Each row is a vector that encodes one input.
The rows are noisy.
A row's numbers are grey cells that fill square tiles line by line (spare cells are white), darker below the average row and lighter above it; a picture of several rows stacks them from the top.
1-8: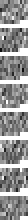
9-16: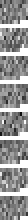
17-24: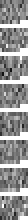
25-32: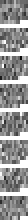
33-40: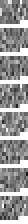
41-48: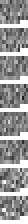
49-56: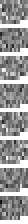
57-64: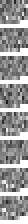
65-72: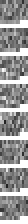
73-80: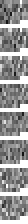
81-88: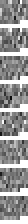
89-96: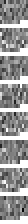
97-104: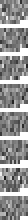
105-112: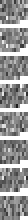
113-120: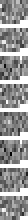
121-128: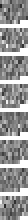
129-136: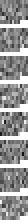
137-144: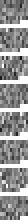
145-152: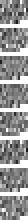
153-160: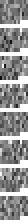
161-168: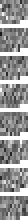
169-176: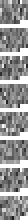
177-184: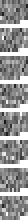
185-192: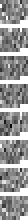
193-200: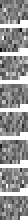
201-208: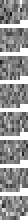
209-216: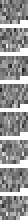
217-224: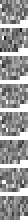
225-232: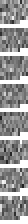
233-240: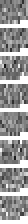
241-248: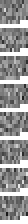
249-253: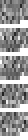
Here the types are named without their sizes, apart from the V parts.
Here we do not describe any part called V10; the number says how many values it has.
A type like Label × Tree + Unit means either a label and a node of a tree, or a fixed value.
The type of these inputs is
Bool × V10 + Label + Line.
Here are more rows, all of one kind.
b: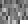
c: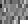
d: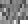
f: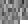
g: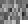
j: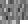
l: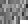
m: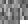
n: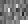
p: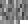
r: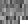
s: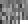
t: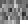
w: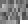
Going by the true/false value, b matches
c, d, r and s.
